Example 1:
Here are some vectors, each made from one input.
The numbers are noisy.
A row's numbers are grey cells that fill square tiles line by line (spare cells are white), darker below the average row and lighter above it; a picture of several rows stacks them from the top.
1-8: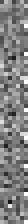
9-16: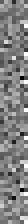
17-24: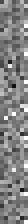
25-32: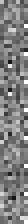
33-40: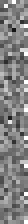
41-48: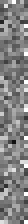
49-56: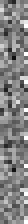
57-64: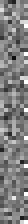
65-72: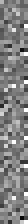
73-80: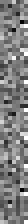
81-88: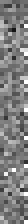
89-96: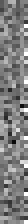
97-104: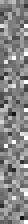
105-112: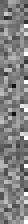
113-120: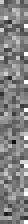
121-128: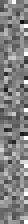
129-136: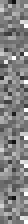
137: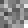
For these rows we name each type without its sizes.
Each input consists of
a point on a line, together with either a fixed value, or a node of a tree.
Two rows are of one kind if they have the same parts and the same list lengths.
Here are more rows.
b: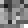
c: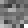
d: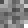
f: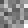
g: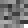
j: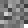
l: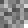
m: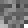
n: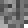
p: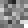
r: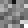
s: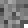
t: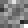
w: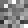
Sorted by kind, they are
b, c, g, j, m, n, s, t, w
d, f, l, p, r

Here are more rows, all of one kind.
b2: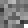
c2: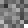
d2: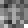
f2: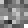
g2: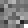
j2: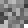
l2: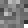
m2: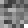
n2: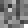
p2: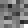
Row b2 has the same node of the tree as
f2 and g2.
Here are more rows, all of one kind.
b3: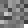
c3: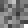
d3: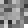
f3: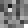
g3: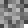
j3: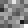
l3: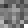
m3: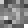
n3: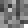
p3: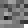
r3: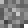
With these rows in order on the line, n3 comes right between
c3 and f3.
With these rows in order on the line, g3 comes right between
l3 and m3.
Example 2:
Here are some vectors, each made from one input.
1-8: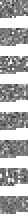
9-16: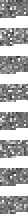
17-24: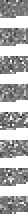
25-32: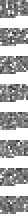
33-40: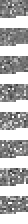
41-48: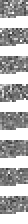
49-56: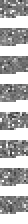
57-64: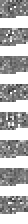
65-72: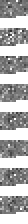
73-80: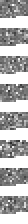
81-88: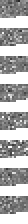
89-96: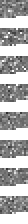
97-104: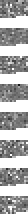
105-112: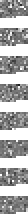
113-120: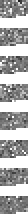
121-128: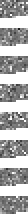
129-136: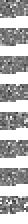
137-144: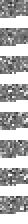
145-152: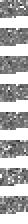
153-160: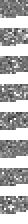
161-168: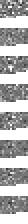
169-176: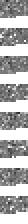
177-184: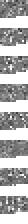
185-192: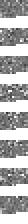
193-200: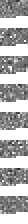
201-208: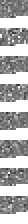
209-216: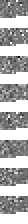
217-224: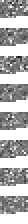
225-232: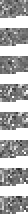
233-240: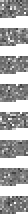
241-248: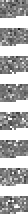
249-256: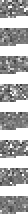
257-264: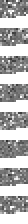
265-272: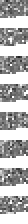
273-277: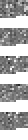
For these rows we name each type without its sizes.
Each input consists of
either a point on a circle, or a point on each of two lines.
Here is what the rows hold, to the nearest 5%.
About 45% of them hold a point on a circle. The rest hold a point on each of two lines.
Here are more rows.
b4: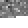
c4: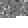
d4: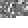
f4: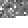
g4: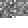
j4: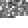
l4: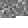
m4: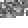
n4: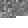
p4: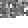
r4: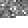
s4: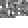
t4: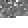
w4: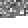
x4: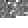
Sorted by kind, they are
b4, c4, l4, n4, t4, x4
d4, f4, g4, j4, m4, p4, r4, s4, w4

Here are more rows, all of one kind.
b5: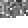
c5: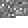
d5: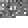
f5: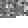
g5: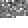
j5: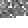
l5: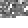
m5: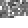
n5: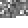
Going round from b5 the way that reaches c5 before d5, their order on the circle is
b5, n5, j5, l5, f5, m5, g5, c5, d5.
